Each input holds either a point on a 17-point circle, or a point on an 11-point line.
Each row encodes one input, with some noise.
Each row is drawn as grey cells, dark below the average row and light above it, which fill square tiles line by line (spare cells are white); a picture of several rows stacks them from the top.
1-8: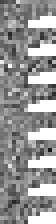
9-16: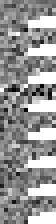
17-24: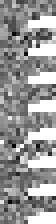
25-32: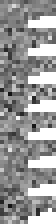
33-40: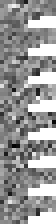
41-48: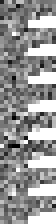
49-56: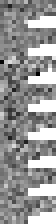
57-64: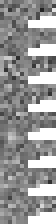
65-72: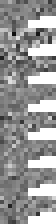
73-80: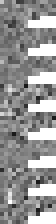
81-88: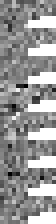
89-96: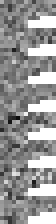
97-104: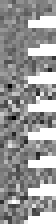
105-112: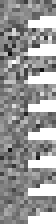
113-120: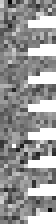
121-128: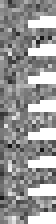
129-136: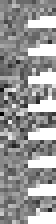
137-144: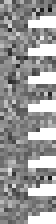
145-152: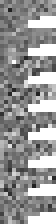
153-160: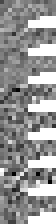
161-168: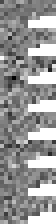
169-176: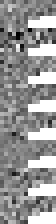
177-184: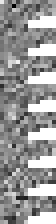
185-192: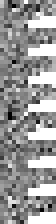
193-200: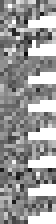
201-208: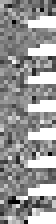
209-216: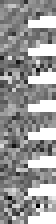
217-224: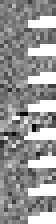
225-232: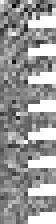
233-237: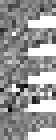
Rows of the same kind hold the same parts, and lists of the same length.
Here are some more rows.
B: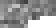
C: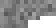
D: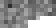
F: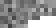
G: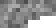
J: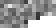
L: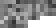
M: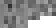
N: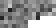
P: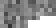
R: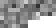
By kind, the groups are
B, C, D, F, J, M, N, P
G, L, R

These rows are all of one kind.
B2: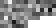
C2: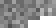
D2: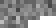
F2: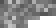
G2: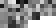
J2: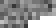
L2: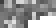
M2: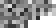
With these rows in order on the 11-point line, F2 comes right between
C2 and G2.
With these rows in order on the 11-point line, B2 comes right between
D2 and M2.
